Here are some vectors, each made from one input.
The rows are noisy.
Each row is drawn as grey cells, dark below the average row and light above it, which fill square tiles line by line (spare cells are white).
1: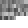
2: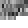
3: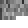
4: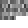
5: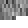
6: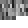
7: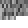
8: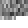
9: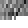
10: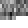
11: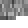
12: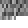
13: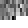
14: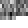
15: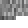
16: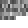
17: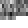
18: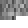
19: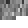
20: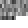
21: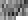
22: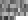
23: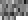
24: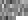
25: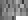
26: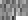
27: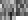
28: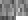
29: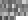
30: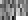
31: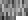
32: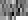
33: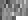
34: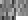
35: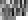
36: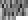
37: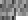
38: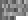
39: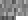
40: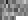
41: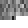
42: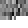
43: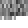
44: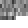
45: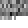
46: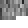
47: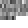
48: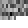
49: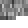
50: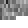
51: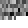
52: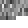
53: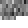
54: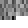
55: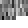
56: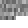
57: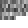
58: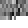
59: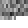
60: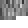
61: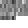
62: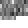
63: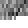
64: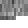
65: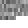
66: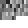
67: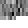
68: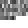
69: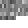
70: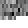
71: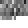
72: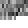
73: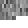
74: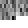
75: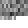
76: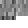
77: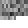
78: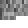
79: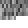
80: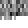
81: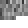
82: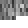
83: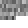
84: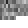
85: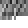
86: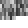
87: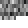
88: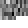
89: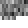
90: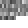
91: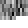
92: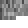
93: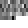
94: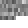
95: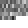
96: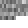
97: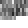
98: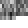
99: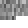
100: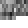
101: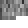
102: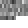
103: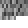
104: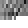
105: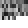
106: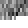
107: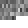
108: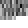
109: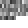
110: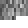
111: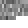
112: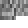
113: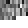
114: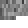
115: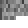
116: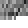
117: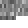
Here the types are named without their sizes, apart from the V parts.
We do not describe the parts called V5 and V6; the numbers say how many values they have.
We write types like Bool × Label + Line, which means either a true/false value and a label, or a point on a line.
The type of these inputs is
Bool × (Line + V5) + V6.
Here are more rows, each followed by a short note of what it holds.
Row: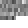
a true/false value and a value of V5
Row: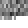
a value of V6
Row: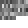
a true/false value and a value of V5
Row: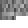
a point on a line and a true/false value
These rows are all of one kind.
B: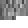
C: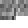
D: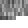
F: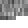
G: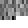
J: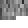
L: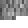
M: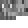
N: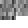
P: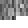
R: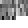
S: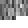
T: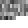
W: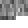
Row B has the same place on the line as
D, N and S.
